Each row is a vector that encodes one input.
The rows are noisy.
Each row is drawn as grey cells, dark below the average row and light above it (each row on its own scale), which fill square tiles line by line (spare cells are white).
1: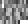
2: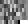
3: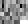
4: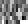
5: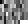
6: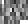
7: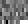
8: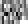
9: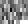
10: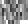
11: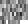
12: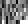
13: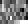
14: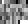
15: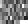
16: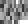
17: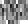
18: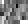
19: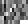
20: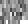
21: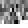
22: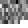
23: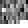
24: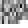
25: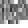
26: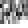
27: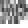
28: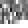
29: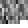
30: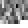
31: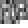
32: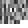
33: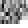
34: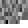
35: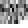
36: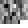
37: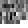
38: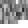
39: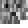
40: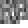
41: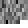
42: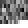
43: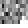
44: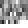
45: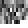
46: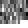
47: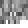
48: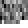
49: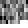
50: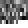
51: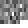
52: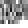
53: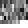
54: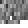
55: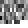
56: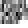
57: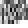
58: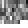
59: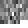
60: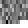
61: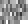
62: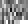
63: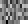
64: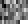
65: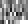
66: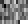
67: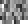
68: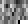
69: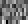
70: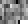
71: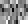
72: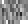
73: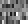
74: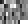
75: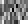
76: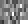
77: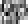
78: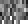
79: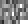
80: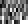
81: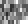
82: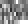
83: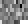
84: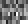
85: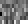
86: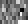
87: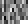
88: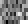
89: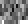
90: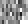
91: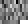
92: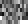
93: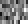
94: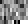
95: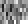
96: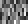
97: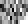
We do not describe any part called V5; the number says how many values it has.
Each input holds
a list of up to two items, each one of 4 labels and a value of V5.
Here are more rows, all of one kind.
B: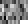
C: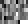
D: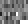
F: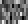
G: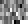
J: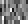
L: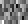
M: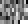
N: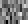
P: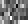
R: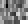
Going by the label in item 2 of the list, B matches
C, D, J and M.
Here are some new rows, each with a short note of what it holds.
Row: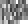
a list of one item
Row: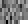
a list of two items
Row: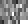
the empty list
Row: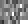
the empty list
